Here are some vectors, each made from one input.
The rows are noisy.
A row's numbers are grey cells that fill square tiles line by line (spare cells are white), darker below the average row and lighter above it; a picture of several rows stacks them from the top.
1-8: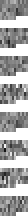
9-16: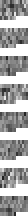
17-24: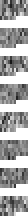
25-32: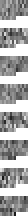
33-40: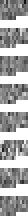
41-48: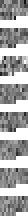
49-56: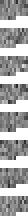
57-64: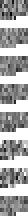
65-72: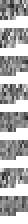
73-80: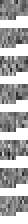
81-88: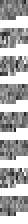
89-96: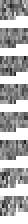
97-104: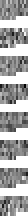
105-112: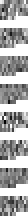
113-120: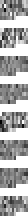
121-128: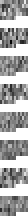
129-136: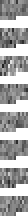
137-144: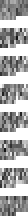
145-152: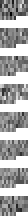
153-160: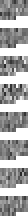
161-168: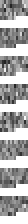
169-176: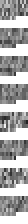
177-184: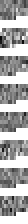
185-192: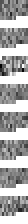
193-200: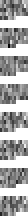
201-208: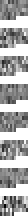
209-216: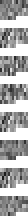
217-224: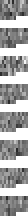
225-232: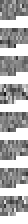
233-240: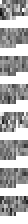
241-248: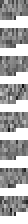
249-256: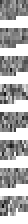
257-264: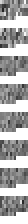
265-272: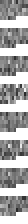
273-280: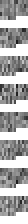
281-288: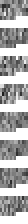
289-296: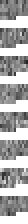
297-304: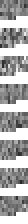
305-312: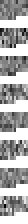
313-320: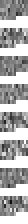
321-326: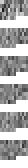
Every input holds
either a point on a 5-point line, or a point on an 8-point line and a true/false value, or a list of up to three points on a 10-point circle.
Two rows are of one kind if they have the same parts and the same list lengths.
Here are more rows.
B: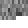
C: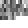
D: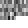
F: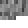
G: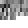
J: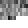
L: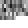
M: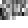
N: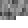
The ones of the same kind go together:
B
C, L
D, J
F, N
G
M

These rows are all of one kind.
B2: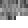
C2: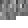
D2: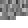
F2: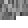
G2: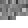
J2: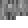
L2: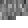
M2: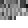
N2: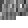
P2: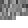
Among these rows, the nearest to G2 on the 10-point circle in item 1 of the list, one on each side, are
D2 and P2.
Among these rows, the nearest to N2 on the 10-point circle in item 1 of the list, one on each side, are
C2 and L2.
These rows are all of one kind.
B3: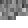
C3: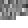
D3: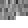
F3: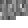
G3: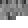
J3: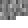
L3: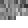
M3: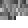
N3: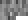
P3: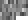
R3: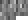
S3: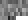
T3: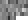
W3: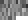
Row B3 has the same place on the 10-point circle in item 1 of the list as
J3, N3 and R3.
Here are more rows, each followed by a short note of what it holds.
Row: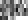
a point on an 8-point line and a true/false value
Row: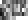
the empty list
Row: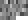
a list of two items
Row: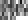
a point on an 8-point line and a true/false value
